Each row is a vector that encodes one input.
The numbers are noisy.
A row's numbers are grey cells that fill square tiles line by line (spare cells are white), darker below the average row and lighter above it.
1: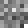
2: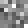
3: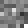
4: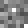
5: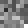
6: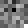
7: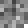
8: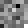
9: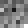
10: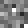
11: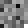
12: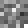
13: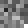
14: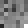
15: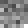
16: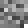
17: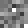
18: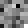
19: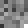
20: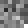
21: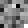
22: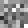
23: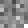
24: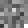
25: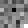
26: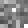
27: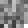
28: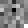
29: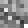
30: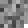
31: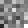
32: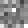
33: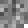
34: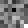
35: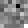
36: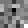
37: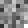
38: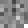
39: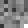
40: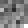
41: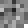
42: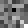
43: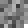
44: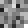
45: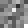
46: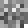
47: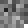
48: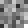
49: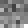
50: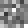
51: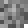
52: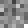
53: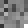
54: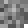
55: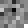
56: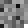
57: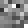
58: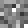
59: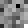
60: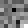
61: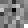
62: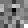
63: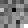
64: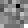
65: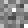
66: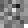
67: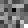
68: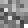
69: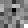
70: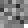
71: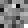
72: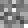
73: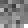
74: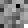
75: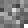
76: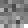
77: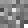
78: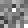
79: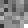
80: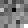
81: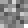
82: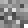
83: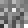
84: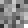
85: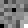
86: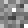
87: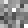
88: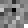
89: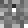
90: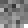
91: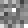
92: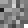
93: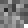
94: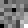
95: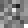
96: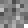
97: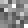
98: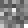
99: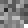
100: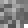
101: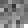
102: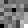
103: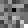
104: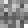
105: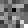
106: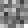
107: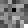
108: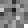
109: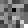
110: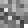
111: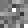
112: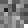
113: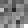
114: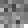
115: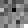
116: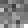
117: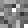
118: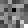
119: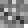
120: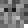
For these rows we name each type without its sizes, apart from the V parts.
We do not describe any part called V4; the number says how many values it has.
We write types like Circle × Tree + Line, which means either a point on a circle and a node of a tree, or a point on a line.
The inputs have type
(Bool × Bool × Bool × Bool + Line) × V4.
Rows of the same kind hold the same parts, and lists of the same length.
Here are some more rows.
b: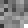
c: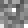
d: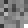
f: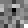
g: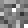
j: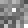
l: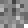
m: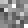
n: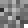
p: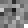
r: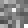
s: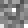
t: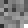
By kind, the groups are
b, d, f, l, p, t
c, g, j, m, n, r, s

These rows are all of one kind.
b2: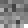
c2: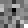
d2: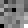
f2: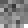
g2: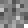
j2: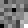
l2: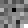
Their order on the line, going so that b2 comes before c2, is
b2, g2, f2, d2, l2, j2, c2.
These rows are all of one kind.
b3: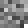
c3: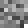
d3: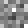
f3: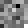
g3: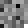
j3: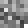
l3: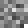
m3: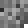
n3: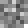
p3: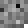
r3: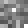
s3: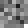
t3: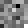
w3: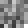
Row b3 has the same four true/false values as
c3, g3, m3 and s3.
